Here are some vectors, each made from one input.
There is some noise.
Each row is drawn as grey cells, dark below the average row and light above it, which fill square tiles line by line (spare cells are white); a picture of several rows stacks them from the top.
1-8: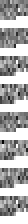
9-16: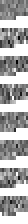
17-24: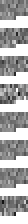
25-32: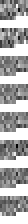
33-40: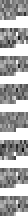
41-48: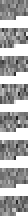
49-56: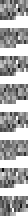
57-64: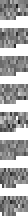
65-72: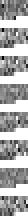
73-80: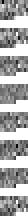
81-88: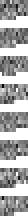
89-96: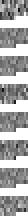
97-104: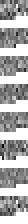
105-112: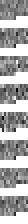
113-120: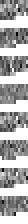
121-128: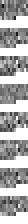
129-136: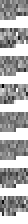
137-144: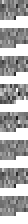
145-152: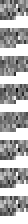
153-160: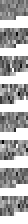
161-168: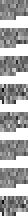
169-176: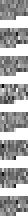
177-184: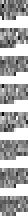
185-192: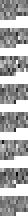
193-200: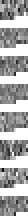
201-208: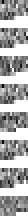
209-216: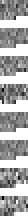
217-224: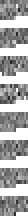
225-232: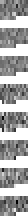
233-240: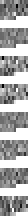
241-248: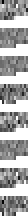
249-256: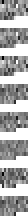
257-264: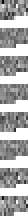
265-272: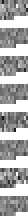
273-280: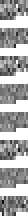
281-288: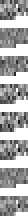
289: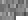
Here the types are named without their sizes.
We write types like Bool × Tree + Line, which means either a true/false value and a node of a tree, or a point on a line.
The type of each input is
List(Line).
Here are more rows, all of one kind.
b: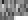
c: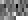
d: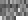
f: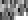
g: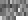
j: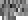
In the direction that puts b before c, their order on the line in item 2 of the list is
j, g, d, b, f, c.
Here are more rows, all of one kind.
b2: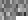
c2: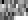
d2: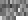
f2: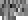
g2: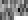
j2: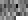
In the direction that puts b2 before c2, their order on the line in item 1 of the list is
f2, d2, j2, b2, g2, c2.
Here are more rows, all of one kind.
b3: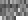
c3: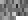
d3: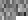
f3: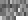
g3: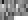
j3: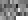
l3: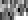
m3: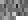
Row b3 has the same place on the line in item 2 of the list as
g3 and j3.
